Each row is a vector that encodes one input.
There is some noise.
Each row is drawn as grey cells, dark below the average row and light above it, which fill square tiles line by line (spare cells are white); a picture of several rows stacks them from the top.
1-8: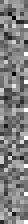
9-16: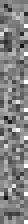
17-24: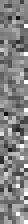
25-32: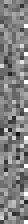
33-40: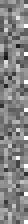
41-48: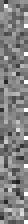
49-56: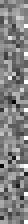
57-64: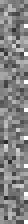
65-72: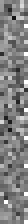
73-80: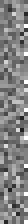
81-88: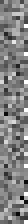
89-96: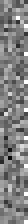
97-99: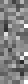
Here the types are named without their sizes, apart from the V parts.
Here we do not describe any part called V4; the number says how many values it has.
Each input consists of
a value of V4, together with either a point on a line, or four true/false values.
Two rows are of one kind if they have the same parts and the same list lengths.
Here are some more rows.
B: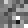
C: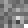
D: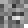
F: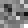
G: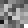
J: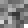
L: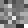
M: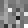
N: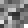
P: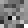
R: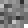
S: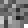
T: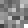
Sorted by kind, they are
B, C, D, F, G, J, L, M, N, S, T
P, R

